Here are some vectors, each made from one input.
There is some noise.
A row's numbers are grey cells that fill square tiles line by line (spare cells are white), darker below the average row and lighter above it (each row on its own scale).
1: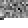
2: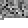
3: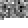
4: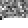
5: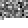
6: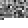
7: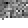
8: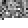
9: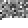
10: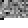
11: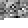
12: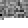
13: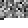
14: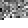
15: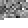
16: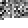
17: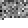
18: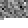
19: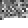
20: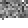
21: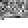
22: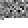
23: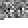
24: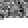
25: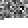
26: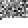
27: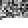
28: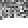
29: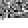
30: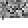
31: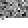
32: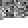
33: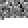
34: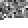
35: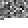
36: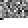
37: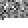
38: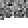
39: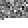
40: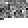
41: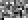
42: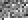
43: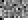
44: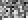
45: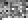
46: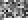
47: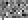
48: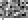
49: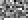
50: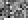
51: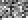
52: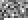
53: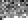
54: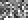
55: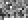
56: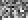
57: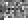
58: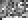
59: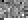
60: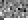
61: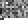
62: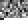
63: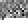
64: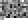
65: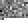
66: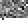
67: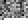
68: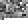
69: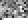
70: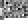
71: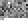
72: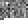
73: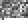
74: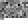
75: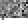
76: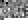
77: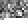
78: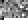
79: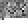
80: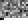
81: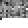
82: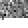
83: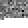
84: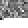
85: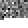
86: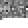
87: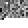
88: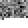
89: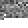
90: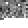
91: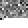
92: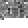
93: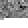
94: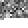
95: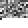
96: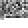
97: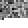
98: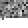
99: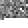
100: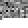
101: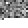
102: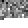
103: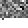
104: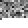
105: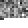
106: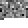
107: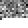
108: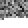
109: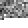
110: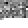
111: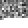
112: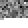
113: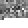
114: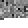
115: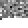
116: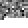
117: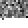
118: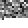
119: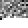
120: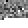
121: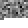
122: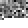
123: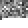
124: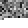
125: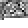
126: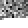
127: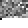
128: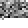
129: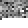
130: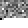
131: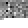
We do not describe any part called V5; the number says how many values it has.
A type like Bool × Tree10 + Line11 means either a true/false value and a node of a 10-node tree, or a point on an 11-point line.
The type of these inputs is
Line6 × (Line9 + V5).
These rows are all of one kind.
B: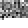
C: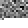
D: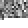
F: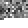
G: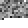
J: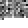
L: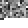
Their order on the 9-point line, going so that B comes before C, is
B, C, J, F, D, G, L.
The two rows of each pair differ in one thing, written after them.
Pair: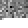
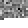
the value of V5
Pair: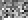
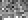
the value of V5
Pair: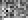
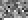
the place on the 6-point line
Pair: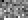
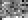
the value of V5
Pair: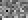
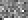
the value of V5
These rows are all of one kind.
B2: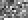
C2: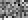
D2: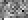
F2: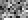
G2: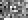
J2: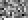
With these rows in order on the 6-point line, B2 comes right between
G2 and J2.
